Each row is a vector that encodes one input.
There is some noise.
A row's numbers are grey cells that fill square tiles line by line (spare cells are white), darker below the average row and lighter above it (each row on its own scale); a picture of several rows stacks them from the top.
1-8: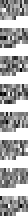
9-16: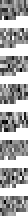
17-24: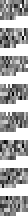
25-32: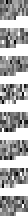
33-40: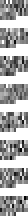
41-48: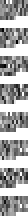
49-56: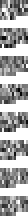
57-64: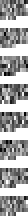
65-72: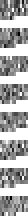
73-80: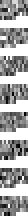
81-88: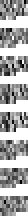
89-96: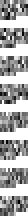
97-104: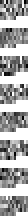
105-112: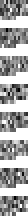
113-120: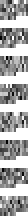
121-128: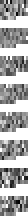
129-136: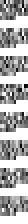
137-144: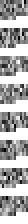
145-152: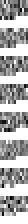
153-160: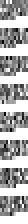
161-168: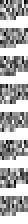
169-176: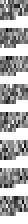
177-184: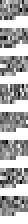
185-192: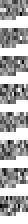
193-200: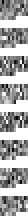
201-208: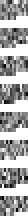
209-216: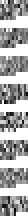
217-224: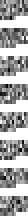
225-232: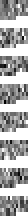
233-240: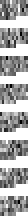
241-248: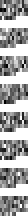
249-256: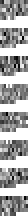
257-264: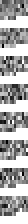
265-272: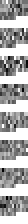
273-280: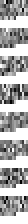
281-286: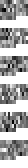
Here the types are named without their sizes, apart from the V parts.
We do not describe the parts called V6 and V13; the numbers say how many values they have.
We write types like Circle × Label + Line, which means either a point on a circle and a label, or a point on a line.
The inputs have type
(Bool × Label + V6) × V13.
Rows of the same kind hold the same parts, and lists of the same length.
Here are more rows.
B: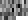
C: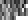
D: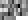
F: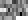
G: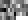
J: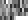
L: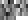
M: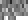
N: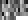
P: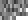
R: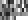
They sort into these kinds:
B, D, G, J, L, R
C, F, M, N, P

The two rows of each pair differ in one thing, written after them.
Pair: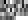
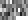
the label
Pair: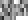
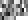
the true/false value
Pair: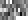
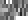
the label
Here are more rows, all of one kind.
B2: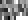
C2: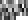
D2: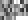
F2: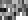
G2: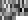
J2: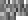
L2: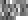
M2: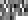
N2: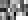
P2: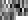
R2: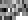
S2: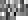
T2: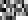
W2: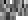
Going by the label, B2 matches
L2, T2 and W2.
